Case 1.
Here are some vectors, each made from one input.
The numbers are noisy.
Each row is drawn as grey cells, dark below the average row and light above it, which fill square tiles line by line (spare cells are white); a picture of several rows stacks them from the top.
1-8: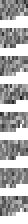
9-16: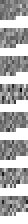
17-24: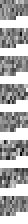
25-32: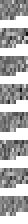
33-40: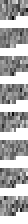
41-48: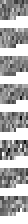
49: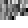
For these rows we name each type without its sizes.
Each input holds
a point on a circle.
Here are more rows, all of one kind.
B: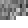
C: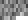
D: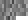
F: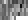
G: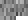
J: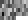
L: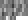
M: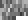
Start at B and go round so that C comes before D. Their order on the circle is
B, M, G, L, C, J, D, F.
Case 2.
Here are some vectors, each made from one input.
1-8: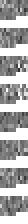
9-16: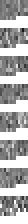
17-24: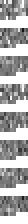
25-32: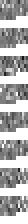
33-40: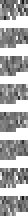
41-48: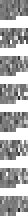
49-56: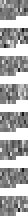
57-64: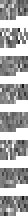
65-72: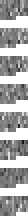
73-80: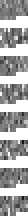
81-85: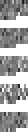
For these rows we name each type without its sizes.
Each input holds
a point on a circle.
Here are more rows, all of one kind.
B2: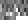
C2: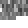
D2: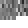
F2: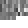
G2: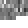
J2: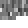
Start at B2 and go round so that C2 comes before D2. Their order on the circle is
B2, J2, C2, F2, D2, G2.
